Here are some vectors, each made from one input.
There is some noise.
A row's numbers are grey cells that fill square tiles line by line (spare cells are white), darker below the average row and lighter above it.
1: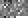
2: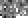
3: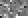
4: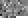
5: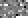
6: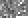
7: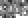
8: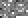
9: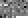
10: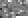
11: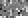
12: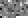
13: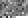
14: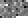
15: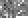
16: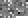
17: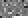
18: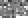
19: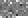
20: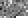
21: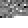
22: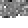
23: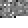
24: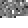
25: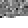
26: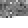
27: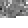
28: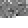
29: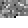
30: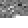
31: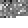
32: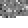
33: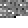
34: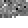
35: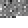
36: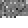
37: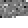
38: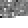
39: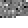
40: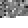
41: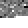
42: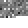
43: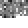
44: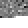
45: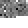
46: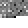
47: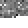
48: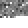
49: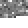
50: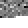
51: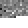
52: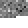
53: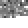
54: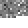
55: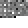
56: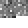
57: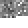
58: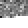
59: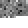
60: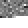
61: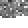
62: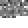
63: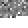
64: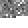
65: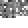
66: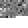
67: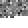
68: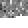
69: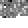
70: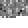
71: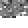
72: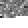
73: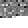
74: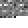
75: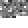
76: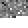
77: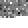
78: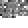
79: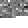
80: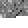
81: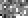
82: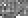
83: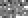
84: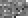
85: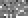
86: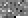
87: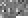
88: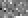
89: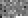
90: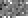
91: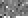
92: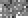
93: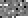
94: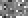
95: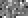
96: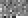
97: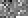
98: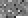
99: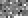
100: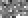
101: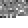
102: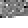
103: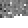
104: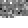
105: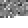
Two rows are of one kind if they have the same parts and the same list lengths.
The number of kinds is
2.
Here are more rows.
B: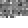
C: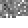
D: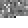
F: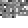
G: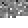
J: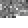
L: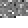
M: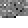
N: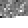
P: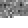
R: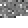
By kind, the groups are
B, D, L, M, N, P, R
C, F, G, J

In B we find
a point on a 6-point circle, one of 7 labels and a true/false value.
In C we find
one of 7 labels and a true/false value.
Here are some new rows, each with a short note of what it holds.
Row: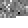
a point on a 6-point circle, one of 7 labels and a true/false value
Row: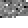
a point on a 6-point circle, one of 7 labels and a true/false value
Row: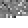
one of 7 labels and a true/false value
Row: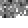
one of 7 labels and a true/false value
